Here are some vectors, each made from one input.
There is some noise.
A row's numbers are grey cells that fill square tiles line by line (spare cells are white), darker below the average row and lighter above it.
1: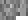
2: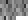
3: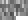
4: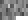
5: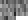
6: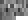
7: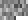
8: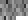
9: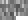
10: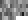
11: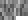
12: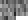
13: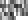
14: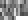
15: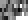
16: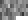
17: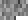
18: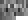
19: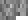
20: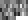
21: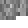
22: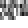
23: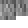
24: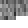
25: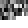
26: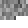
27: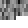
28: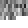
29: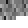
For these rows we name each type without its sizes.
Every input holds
a point on a line.
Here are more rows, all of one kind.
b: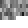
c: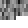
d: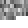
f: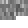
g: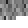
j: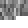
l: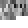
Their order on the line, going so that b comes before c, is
b, j, f, d, c, l, g.
